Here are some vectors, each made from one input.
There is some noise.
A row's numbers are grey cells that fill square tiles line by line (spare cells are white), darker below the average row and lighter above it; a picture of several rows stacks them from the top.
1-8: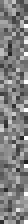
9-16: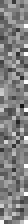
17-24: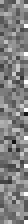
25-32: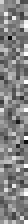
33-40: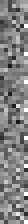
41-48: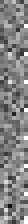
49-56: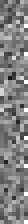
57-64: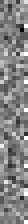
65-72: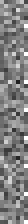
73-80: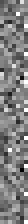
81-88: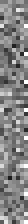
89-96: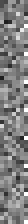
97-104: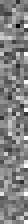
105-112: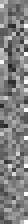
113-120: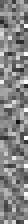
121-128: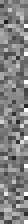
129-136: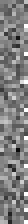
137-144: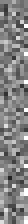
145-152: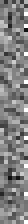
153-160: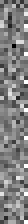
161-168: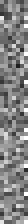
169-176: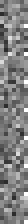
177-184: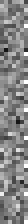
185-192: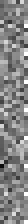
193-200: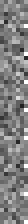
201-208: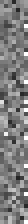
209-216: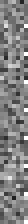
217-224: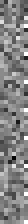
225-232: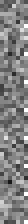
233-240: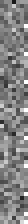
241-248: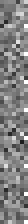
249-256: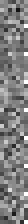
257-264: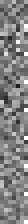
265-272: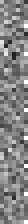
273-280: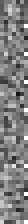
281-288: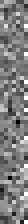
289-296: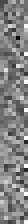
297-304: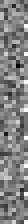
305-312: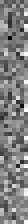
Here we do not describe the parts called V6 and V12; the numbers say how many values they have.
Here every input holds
either a fixed value, or one of 11 labels and a value of V6, or a node of an 11-node tree and a value of V12, or four true/false values.
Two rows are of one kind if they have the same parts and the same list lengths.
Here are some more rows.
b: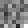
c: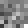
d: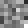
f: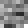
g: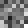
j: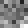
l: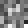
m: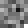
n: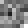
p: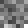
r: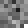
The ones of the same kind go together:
b, j, p
c, l, n
d, f, m, r
g

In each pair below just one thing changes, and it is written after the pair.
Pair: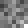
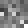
the node of the tree
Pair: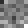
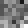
the value of V12
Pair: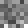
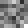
the value of V12
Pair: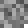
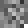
the node of the tree
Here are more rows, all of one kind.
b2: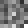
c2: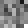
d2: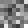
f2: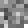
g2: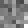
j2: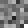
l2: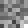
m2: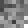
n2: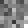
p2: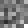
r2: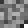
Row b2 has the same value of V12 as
c2, g2, j2 and n2.
